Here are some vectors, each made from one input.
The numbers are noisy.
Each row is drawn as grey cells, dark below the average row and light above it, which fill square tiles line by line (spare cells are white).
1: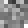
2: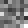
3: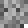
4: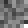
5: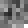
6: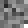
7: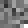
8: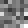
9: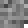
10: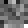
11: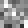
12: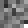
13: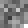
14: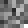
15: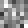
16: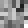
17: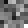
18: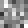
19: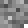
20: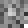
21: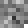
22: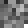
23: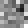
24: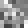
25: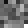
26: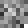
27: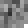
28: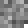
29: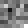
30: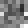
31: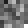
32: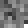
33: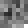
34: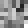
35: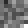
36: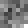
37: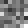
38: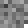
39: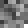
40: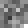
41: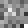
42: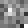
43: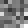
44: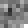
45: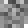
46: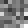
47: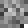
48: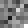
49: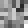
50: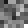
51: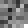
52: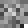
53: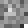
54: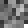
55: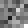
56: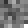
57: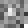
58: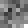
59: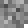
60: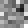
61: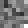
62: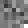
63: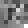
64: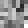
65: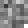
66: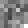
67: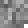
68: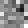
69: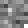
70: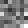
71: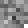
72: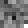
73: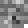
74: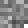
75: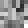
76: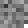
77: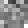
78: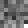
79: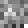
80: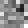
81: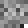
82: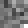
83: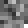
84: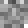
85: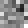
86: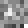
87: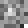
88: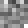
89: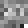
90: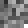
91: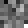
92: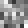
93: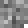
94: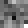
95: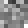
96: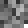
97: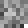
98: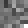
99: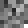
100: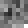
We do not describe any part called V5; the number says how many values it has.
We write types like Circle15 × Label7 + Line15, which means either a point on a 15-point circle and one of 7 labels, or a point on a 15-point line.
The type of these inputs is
Line4 × List2(Bool × V5).
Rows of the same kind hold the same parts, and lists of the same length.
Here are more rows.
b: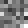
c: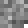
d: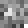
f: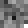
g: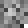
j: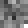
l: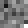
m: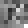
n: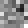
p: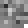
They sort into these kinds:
b, n
c, d, f, g, j, l, p
m

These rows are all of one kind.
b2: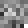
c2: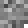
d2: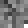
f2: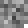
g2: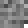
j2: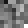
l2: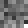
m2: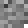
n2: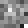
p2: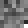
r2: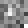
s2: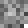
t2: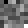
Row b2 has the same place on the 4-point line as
n2, r2 and s2.
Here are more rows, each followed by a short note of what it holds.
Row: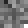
a point on a 4-point line, together with a list of two items
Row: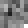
a point on a 4-point line, together with a list of one item
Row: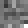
a point on a 4-point line, together with a list of two items
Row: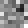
a point on a 4-point line, together with the empty list
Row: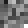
a point on a 4-point line, together with a list of two items
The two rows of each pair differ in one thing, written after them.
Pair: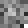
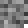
the place on the 4-point line
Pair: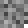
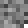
the true/false value in item 1 of the list
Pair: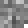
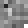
the value of V5 in item 1 of the list
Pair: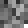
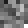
the value of V5 in item 1 of the list
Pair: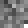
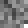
the true/false value in item 1 of the list
